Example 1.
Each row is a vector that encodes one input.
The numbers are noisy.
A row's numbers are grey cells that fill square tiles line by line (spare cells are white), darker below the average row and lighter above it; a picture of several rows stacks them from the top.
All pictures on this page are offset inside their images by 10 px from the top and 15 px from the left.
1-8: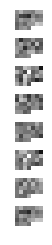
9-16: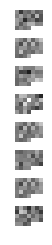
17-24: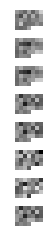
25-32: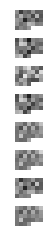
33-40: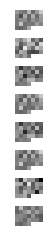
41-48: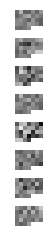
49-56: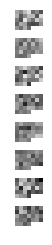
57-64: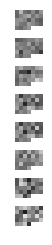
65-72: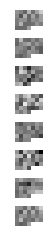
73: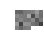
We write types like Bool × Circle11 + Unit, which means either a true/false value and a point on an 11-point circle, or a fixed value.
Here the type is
Bool × Tree7.
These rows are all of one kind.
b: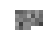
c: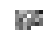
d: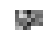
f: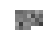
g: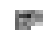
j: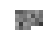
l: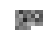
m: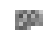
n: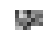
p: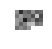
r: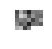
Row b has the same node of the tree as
f and j.
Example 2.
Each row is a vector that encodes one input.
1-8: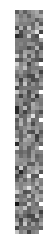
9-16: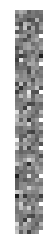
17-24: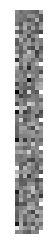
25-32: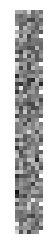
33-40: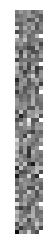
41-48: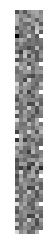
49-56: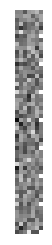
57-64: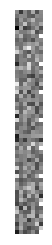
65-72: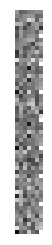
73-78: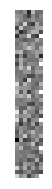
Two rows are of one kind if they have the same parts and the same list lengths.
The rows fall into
2 kinds.
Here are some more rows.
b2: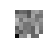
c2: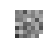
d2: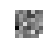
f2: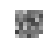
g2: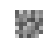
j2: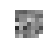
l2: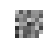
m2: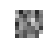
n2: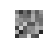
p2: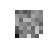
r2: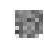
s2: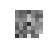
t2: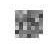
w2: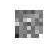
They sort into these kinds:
b2, c2, d2, j2, l2, m2, n2, p2, s2, w2
f2, g2, r2, t2

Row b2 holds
a point on a 9-point line and a node of an 11-node tree.
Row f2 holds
a point on a 9-point line.
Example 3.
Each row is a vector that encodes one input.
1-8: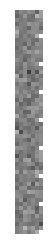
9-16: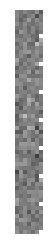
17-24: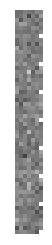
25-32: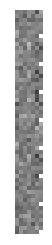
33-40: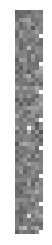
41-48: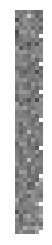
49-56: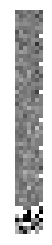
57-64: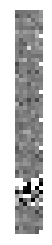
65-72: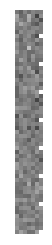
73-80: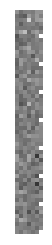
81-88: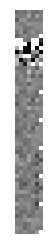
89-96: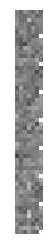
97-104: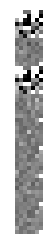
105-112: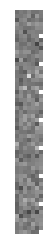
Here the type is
Label5 × Tree11 + Unit.
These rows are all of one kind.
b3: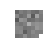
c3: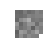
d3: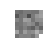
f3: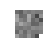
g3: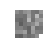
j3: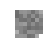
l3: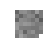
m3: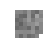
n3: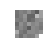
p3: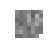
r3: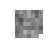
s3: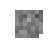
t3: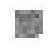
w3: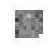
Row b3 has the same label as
g3, m3, n3 and p3.
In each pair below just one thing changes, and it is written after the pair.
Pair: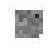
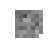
the label
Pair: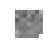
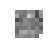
the label
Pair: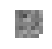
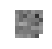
the label
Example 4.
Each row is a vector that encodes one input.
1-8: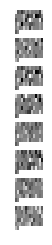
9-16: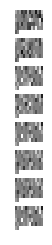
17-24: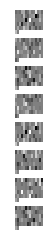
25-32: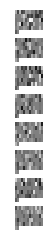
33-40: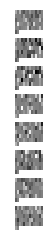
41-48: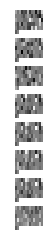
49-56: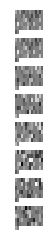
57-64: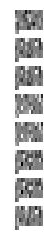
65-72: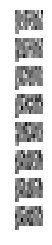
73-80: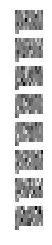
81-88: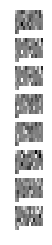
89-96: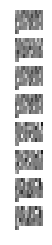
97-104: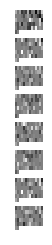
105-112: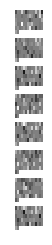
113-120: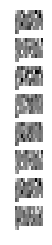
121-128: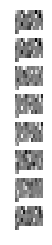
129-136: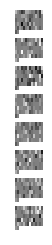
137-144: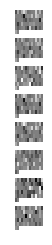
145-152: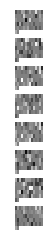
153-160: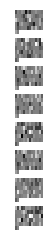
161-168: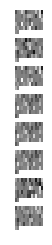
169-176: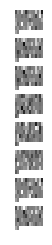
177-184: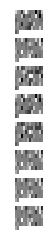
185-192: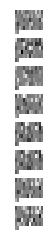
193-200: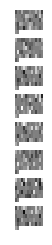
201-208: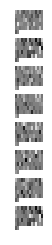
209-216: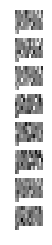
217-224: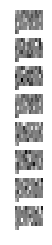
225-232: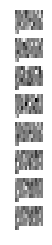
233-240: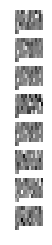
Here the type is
Bool × (Tree14 + Unit).
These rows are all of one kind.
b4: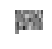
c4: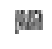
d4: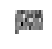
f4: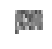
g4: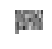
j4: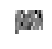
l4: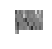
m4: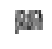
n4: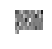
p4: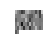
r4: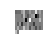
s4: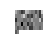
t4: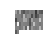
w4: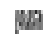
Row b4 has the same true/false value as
g4, l4, n4 and r4.
